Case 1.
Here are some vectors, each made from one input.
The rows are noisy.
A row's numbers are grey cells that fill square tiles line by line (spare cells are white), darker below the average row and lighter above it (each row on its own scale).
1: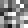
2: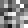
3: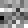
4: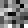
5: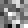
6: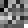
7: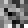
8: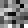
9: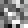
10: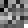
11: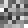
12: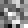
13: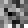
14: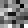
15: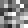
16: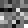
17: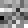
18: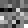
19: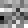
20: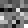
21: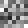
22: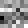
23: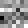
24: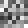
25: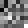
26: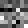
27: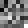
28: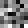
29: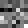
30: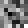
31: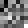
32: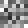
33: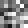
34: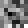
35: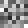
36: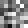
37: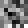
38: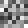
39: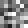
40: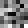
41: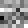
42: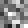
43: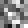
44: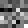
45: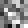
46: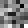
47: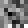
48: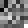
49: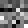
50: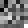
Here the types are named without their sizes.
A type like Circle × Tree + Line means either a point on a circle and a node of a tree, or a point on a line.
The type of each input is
Bool × Bool × Bool.
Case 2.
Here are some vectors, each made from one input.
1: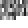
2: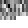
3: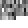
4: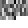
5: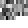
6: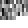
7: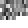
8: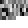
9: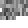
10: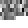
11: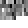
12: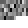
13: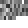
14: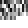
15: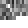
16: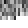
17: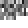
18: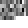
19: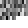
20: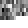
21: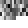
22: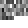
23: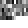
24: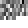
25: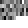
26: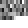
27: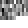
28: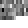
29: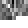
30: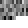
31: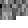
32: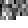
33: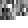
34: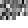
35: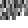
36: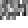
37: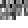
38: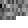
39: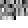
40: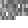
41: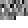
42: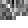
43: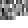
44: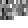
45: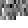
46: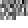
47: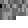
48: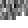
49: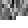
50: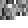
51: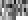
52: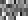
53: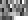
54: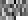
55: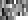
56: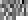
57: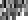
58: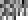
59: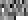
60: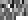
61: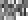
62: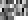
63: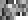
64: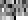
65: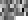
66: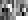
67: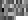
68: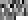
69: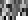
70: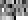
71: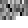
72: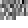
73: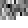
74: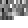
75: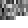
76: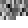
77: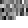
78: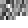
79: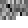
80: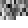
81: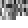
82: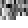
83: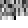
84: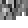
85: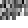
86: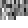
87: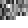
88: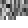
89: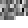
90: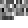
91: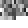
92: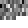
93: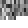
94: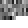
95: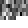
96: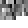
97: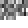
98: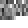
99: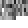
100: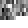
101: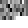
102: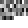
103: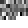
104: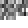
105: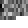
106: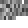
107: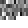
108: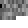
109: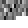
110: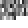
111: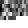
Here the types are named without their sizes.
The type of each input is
Label.
